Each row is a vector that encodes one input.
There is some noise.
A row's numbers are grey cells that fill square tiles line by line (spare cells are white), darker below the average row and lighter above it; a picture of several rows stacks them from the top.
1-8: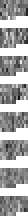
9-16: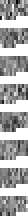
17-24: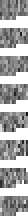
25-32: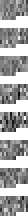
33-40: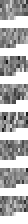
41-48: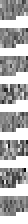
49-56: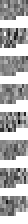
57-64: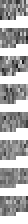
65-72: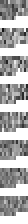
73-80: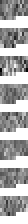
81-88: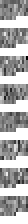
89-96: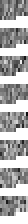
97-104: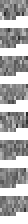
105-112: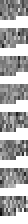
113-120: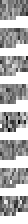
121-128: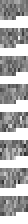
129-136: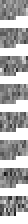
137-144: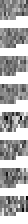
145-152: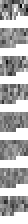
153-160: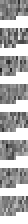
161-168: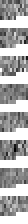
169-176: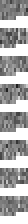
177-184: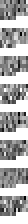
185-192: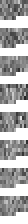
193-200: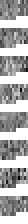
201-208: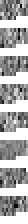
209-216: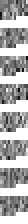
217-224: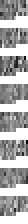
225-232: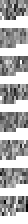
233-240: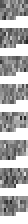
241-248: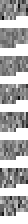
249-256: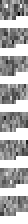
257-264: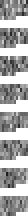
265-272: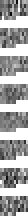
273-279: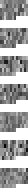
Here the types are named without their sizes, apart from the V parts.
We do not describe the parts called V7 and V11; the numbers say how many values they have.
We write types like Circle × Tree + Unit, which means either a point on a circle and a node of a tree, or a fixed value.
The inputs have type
Bool × Bool × Bool × Label + Unit + V7 × V11.
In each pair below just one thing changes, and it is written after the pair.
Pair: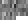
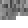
one of the three true/false values
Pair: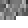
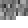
one of the three true/false values
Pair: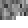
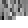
one of the three true/false values
